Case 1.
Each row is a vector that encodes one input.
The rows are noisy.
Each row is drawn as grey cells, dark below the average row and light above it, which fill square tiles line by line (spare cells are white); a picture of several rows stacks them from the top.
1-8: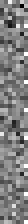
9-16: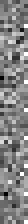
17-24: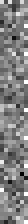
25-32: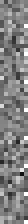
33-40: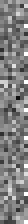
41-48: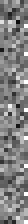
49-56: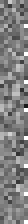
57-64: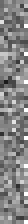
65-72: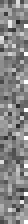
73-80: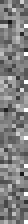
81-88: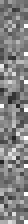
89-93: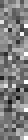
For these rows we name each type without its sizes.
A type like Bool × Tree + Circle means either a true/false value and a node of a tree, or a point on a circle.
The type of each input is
Tree.
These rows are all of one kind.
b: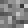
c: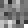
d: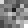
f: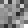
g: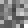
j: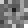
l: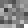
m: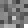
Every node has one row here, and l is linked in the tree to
m.
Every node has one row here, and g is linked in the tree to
b.
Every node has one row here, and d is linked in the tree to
f and j.
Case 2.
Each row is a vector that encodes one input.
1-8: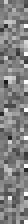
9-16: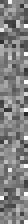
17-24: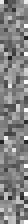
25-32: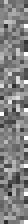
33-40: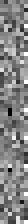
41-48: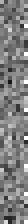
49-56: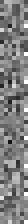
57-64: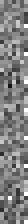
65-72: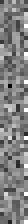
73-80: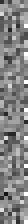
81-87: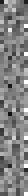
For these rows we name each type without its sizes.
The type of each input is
Bool × Bool × Bool × Bool.
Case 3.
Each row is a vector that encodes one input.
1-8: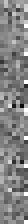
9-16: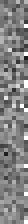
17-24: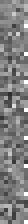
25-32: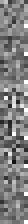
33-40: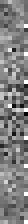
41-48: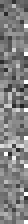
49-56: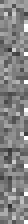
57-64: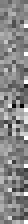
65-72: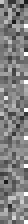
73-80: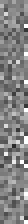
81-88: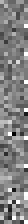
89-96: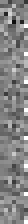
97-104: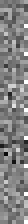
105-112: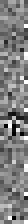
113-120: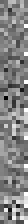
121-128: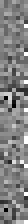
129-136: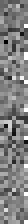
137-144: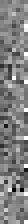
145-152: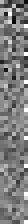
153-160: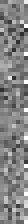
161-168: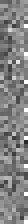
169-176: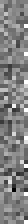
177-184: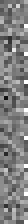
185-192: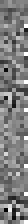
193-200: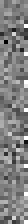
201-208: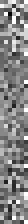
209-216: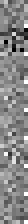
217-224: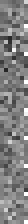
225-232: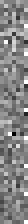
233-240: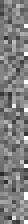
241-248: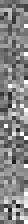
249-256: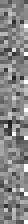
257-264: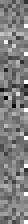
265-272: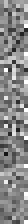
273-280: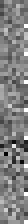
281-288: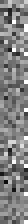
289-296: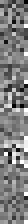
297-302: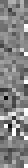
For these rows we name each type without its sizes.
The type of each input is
Circle.
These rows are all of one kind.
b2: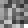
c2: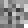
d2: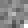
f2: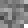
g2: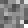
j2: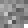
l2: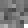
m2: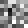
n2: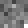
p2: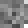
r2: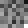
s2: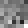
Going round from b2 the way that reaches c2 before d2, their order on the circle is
b2, g2, f2, p2, m2, n2, l2, r2, c2, d2, s2, j2.
